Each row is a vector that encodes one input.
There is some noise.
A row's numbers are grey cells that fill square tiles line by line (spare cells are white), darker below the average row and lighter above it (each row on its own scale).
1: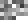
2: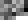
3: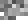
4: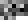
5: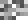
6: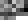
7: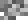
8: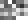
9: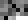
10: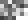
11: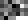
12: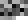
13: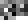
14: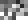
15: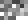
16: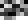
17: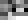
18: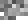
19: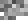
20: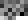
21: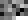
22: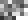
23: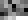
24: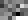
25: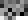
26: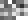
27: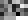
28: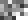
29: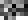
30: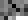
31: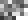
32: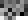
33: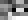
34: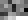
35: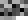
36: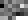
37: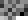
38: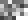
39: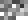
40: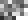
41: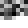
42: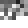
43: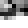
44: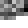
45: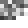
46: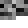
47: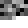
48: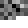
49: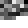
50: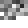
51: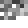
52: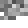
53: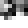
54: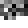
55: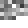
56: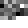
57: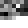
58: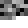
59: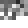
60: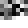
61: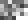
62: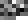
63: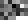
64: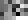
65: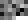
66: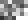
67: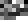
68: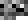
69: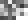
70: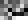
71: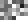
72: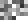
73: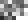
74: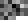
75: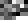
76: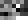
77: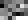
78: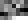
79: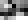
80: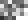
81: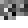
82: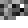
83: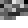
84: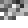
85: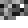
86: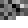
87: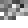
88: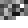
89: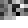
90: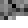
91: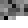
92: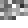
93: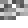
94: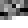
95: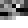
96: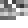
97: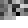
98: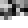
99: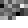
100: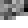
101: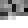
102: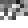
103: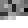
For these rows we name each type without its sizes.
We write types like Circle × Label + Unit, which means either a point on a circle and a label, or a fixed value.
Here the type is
Bool × Label + Line.
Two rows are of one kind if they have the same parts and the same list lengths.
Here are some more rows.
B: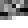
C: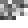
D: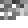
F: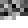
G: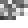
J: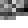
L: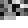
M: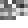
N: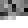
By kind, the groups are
B, F, J, L, N
C, D, G, M

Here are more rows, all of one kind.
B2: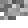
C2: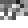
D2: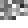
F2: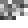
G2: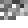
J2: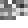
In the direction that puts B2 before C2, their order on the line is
F2, J2, D2, B2, G2, C2.
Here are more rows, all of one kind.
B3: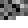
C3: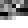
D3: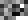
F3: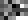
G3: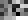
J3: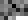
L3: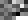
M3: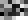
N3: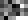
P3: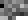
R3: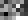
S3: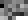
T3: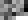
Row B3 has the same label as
F3, J3 and N3.
